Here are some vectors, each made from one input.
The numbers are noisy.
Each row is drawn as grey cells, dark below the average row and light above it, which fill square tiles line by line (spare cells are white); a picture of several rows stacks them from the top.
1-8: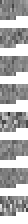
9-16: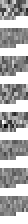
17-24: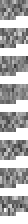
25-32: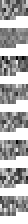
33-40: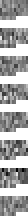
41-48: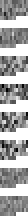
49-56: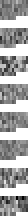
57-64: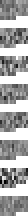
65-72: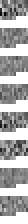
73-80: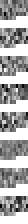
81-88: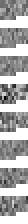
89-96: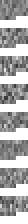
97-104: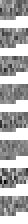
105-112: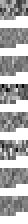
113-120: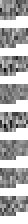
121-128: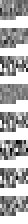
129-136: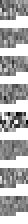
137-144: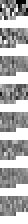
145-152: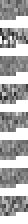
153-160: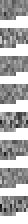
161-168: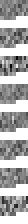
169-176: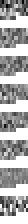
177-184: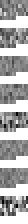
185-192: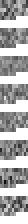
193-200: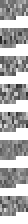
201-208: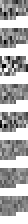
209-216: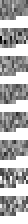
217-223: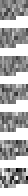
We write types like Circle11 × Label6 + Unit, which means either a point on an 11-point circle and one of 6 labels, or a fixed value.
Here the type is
List2(Bool × Line5).
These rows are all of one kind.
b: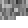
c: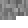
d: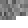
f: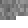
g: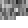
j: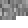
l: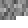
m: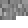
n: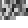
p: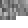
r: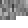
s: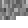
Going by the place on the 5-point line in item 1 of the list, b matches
g and n.
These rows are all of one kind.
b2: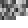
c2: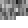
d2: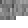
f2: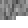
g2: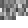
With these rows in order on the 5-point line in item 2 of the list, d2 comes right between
b2 and f2.
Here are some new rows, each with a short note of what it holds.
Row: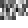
a list of two items
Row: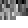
the empty list
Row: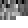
the empty list
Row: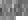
a list of one item
